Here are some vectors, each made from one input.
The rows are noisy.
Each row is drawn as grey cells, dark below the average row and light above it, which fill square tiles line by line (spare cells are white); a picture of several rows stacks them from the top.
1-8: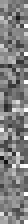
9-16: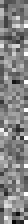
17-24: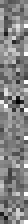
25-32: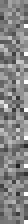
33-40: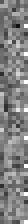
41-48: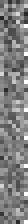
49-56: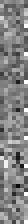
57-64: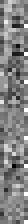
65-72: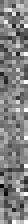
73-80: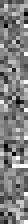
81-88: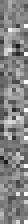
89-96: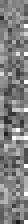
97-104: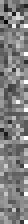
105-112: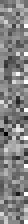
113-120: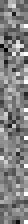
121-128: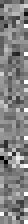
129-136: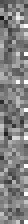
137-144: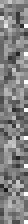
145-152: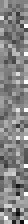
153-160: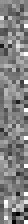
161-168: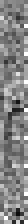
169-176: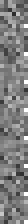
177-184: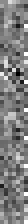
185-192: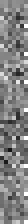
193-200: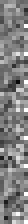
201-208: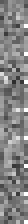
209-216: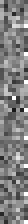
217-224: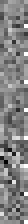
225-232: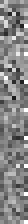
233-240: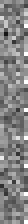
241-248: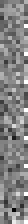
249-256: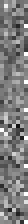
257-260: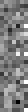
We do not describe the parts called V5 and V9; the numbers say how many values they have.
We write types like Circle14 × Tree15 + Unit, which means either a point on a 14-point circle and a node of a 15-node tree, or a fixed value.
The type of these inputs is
Bool × (Line6 + V5 × V9).
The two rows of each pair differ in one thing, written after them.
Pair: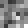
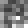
the value of V5
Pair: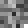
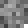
the value of V5
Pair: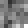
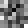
the value of V5
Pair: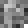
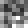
the true/false value
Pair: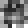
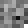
the true/false value
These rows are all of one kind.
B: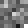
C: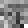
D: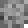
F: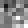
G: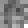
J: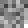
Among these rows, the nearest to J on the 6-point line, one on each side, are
B and F.
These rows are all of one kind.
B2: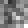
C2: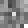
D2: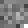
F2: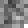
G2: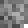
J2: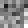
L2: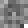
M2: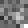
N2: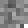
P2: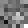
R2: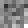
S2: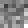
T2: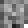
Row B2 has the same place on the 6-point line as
D2, G2, J2 and T2.
